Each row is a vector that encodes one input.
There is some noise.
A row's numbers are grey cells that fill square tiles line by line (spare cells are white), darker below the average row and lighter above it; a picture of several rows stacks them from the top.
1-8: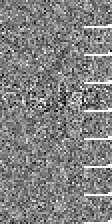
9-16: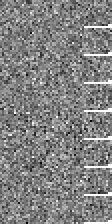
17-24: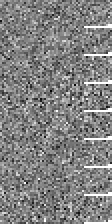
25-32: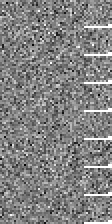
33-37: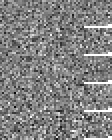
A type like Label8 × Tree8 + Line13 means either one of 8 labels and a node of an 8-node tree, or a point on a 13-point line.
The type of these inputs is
Circle5 + Line6.
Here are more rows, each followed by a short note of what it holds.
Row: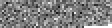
a point on a 6-point line
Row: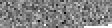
a point on a 6-point line
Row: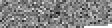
a point on a 6-point line
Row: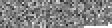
a point on a 6-point line
